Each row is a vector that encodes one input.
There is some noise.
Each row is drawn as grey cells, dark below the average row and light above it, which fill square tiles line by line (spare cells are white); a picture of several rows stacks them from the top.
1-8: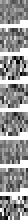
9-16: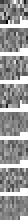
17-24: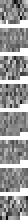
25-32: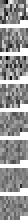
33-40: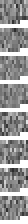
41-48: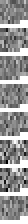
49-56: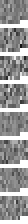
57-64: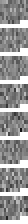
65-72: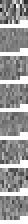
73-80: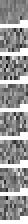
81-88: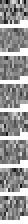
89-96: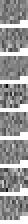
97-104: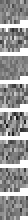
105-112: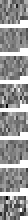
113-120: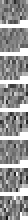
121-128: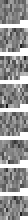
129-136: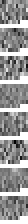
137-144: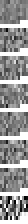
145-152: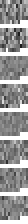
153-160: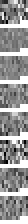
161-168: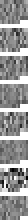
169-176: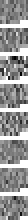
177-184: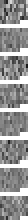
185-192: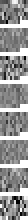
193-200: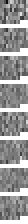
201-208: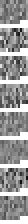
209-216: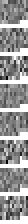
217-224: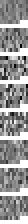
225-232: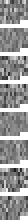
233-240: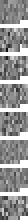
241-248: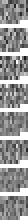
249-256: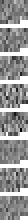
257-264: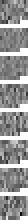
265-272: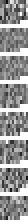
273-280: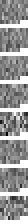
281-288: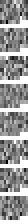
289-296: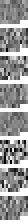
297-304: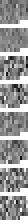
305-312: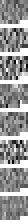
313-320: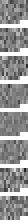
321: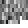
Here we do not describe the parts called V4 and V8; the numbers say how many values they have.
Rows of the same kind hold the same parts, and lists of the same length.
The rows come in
2 kinds.
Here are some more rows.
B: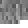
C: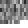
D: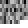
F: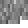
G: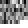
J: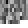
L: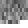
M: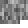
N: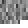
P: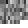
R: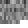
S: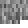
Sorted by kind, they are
B, C, D, G, J, L, R
F, M, N, P, S

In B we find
two labels (each one of 5), four true/false values, a value of V4 and a value of V8.
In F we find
a point on a 6-point line, four true/false values and a value of V4.
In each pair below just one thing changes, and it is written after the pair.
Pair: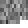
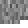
one of the two labels
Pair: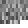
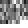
the value of V4
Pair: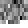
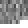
one of the four true/false values
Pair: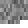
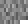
one of the four true/false values
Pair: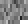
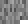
one of the four true/false values
